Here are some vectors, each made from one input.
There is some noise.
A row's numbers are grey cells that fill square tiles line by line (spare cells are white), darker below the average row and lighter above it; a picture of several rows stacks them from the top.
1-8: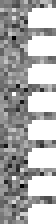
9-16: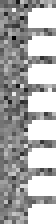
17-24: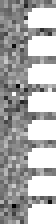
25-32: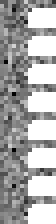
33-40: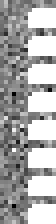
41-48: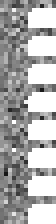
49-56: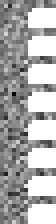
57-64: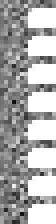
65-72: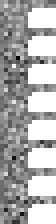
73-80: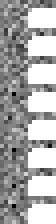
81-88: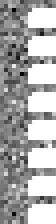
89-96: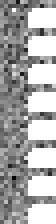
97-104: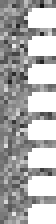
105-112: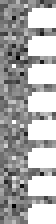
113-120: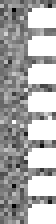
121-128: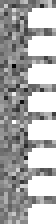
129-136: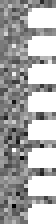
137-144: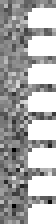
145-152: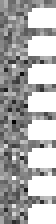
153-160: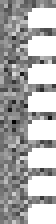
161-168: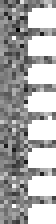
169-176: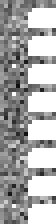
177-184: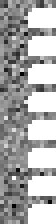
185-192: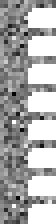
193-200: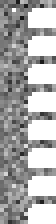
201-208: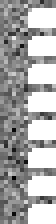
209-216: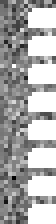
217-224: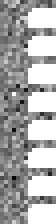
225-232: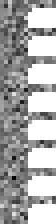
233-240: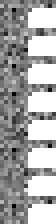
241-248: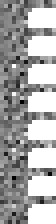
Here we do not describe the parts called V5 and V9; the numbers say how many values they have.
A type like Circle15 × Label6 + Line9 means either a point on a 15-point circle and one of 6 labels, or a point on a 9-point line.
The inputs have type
(Bool × V9 + Tree8) × (Line7 + V5).
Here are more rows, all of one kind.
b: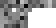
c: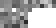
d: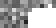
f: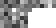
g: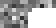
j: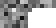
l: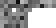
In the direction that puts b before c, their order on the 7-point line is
l, b, j, f, g, d, c.
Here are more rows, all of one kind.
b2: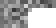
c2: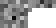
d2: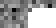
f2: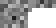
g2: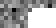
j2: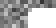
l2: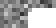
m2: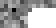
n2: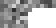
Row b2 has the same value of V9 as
d2 and n2.
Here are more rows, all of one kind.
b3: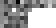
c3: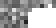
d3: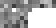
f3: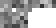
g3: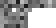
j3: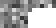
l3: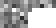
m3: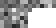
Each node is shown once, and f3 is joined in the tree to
d3, j3 and m3.
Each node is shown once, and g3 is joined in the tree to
d3.
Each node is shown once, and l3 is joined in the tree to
j3.
